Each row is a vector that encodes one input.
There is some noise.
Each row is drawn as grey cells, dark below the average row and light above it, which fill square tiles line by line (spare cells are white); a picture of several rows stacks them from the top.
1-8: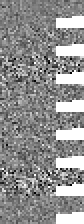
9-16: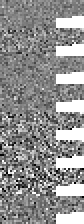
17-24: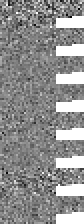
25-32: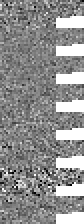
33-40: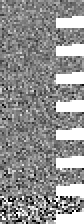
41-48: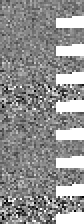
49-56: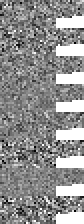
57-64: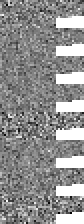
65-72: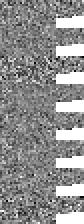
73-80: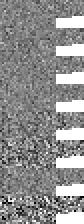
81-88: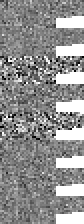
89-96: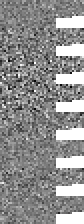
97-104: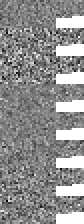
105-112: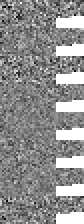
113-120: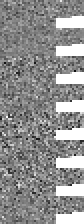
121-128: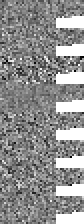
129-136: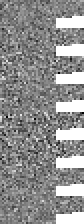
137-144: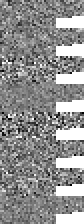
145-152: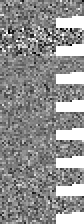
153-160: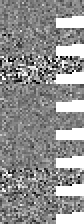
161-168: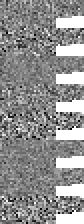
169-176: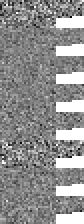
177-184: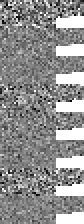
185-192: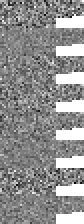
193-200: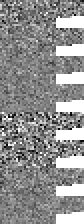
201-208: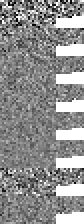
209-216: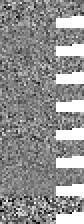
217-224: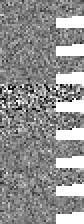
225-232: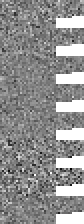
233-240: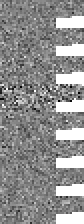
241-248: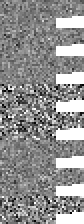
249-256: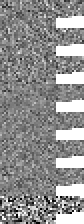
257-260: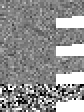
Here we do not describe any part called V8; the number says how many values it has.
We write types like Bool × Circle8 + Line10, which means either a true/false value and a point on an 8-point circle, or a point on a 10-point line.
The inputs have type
List3(Circle9) × V8.
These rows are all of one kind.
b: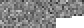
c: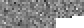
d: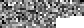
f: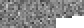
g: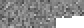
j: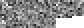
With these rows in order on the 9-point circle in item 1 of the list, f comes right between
c and d.
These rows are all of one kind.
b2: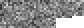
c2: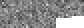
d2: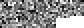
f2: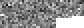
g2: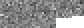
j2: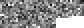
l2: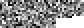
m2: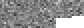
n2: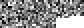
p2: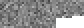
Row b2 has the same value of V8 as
n2 and p2.
